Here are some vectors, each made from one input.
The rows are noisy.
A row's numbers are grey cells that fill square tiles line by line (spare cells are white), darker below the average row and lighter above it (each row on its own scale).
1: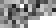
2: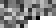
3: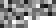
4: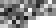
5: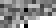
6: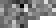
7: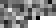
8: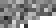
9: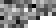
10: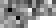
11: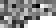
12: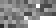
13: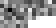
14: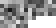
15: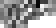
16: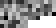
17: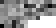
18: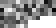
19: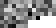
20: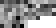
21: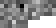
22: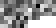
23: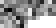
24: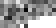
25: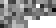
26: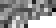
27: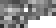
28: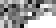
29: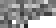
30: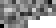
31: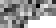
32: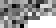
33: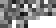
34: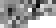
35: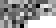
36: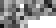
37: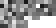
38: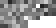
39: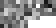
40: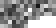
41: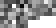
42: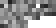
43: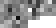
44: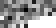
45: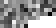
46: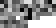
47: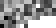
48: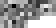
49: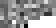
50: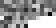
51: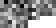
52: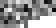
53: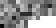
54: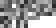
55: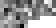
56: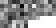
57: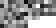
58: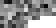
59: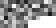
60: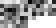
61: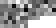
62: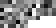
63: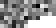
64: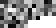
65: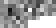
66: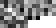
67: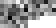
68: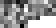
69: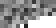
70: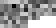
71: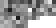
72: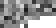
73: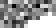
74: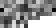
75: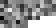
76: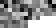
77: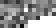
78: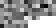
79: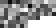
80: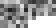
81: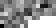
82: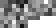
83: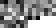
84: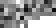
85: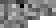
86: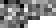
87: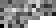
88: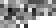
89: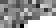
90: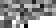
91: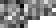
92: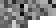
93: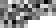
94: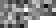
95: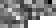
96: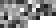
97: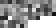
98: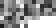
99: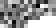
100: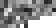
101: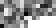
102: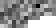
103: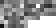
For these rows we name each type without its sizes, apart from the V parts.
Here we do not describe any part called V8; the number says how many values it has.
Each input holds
either a point on a line, or a true/false value and a value of V8.
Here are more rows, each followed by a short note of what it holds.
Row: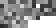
a true/false value and a value of V8
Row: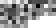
a point on a line
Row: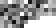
a point on a line
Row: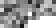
a point on a line
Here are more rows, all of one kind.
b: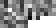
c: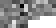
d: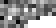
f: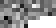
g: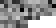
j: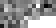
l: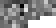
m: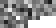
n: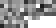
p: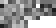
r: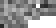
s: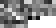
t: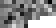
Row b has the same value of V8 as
m and n.
